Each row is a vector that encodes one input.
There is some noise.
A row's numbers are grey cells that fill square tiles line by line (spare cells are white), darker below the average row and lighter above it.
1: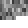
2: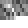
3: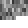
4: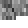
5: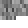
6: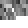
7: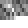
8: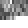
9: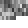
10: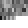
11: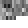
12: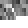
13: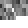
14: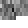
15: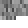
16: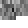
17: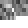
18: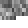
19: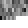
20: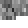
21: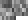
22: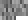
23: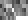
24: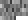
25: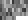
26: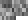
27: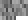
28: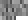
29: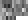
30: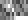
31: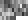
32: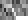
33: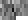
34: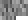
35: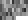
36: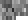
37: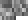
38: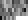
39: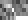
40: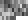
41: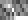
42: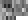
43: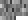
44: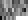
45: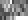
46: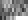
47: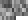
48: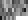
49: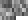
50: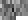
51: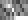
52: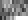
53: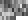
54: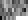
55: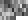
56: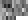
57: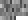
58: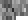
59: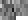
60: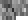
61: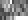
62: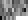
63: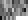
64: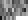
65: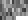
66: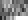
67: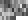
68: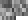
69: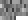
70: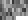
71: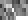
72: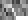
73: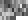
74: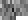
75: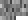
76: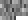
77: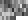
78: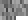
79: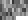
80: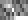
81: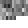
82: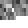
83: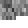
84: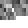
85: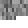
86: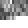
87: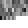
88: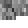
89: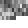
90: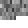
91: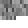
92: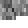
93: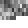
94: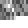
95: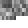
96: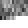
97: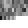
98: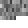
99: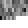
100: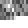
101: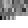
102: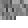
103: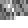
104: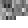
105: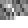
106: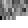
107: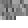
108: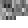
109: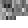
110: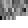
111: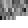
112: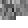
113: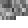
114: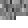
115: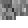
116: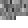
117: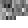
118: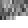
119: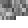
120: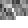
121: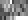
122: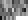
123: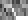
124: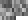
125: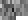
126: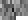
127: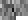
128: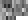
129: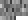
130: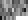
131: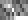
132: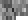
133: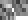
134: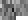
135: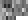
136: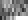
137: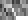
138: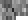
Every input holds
either a point on a 5-point line and a true/false value, or a point on a 7-point line.
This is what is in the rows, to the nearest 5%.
About 45% of them hold a point on a 5-point line and a true/false value. The rest hold a point on a 7-point line.
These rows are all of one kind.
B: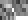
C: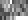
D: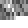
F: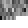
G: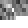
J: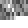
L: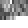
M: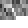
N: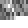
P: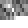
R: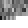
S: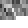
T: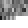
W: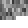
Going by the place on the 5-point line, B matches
G, R and T.
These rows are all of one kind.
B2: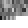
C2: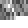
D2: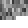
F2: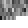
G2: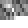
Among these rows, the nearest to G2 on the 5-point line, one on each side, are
B2 and C2.
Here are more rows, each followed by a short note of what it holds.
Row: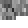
a point on a 7-point line
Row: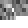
a point on a 5-point line and a true/false value
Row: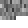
a point on a 7-point line
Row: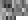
a point on a 7-point line
